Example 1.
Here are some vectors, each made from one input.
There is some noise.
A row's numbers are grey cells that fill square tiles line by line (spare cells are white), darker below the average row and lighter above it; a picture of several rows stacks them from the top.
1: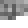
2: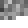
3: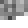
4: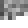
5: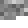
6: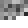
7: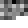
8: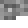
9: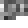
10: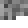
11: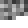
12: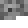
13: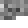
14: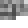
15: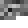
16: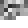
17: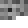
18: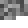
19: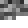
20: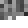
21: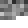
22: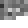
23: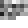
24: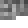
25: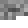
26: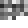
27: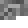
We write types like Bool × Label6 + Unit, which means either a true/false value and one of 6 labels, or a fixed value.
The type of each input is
Bool × Bool × Bool.
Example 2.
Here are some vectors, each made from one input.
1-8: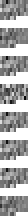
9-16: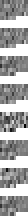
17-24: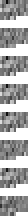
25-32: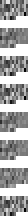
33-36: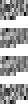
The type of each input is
Line4.
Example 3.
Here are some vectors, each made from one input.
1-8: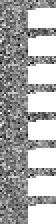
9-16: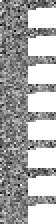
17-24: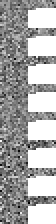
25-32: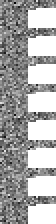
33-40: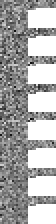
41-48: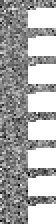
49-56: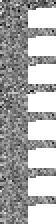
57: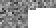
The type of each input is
Line6.
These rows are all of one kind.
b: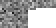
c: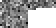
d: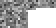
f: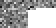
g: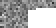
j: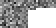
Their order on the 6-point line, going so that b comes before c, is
f, d, g, b, j, c.
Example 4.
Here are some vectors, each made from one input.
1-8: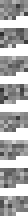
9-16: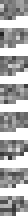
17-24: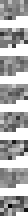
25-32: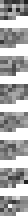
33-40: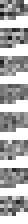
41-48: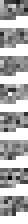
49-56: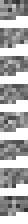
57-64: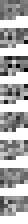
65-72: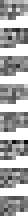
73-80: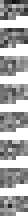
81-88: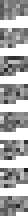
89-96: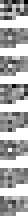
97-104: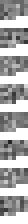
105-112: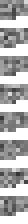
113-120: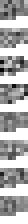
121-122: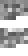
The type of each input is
Bool × Bool × Bool × Bool.
